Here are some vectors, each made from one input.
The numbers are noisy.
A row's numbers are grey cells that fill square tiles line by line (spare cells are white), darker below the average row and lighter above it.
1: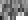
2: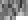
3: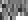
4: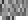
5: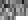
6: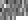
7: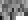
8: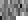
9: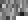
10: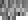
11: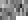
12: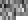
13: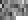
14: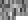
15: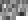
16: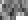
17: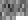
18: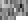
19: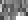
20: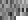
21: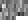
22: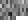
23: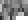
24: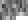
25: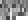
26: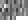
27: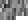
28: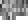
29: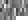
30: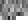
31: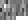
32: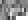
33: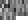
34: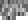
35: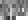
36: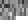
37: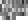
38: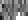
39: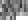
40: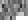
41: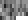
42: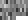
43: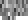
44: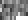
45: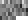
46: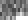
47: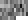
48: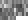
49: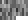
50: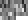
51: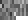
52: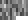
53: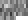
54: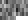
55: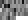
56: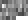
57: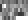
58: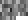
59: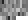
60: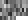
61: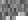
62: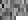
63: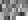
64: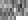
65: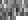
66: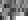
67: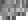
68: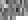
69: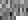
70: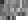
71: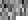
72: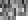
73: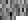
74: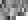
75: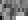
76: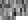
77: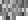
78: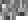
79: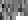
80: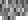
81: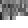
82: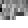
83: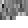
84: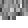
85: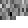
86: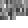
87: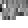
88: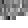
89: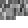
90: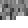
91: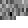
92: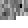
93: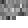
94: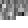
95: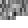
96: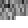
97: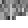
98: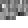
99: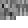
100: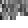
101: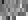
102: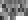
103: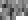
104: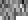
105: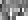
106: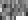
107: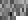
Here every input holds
a point on a 5-point line and a true/false value, together with either one of 5 labels, or a point on a 4-point line.
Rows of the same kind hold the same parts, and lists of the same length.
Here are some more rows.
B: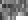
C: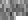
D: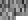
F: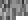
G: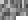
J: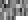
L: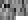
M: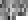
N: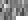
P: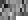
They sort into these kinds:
B, D, F, J, L, P
C, G, M, N

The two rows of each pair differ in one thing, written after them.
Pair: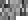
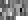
the place on the 4-point line
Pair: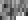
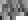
the place on the 4-point line
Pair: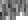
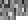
the true/false value
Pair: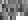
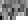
the place on the 5-point line
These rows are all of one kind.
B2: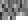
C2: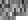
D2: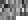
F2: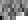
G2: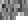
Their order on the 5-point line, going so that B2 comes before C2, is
B2, C2, G2, D2, F2.
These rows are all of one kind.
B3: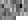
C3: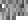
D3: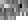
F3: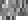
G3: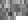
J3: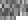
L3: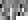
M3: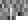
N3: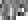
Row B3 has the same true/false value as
D3, G3 and J3.
